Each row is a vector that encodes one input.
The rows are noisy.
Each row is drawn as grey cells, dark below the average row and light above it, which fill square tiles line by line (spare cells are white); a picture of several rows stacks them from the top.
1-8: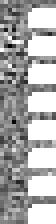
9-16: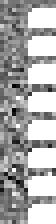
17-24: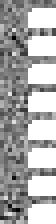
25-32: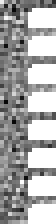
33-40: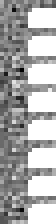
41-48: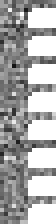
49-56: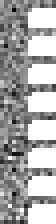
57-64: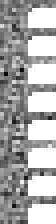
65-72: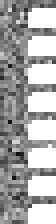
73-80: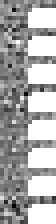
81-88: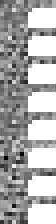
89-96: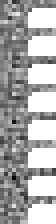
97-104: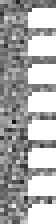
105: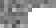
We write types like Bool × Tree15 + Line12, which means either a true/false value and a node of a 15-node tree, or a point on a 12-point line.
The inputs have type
Line10.
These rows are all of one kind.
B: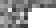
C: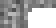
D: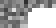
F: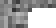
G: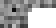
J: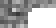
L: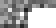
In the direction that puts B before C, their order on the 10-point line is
L, B, G, F, C, J, D.
